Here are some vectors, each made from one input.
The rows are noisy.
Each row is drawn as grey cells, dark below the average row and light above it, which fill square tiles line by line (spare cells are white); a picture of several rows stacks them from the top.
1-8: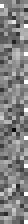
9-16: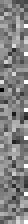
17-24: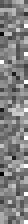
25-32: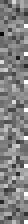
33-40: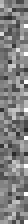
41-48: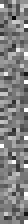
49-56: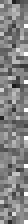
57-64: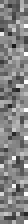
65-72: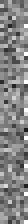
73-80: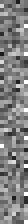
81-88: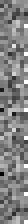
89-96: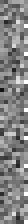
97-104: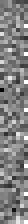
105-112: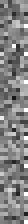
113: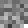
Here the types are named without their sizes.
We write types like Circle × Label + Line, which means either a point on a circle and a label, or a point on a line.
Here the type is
(Bool × Bool × Bool × Bool + Tree) × Line.
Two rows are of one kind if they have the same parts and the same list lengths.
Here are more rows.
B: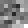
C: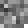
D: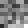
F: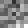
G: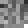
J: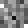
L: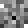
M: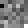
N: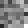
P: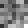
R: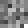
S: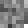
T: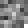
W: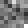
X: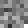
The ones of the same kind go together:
B, C, D, F, G, M, N, P, R, S, T, X
J, L, W

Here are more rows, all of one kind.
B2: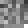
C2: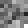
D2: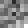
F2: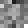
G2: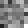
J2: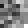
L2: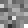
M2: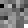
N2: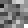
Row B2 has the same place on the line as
F2 and L2.
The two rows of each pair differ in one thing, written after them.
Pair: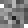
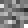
the place on the line
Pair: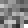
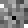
the place on the line
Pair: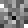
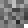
the node of the tree
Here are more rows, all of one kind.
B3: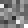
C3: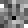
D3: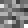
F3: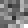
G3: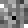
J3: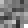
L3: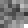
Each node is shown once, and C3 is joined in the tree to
G3.
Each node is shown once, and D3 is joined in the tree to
F3, G3 and L3.
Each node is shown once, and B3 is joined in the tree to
F3.
